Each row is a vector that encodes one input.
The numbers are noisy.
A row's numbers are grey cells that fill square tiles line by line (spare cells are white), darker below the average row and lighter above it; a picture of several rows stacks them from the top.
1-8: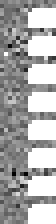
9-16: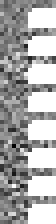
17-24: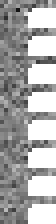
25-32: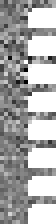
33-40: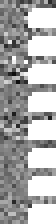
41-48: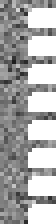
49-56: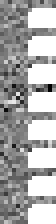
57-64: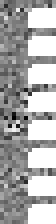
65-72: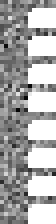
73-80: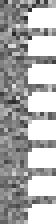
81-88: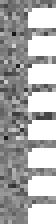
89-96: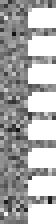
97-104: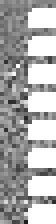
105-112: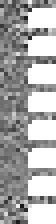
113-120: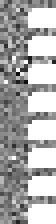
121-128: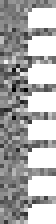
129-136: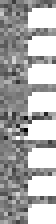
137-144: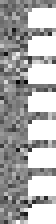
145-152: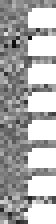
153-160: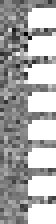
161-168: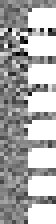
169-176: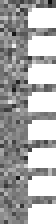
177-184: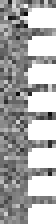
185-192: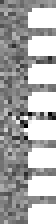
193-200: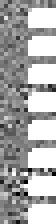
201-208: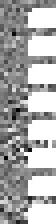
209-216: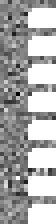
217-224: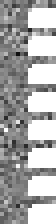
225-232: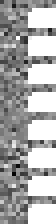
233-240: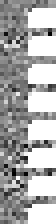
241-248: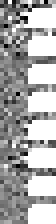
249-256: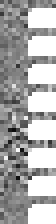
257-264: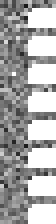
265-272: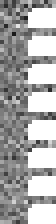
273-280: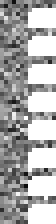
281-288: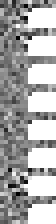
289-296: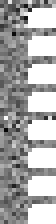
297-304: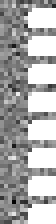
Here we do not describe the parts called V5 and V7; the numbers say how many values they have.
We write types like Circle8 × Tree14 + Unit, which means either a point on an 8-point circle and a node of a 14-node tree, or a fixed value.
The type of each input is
(Bool × Bool × Bool × Bool + Label6) × Line6 + Tree11 × V5 + V7.
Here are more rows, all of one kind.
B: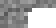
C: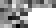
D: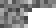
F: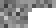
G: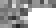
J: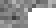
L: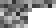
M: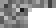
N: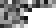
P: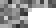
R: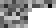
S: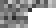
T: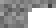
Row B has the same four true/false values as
D and N.
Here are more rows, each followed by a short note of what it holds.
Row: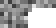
a node of an 11-node tree and a value of V5
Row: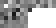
one of 6 labels and a point on a 6-point line
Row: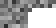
one of 6 labels and a point on a 6-point line
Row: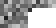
one of 6 labels and a point on a 6-point line
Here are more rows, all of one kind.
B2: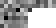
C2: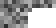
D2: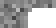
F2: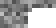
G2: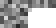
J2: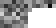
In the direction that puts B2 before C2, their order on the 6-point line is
B2, J2, F2, G2, D2, C2.
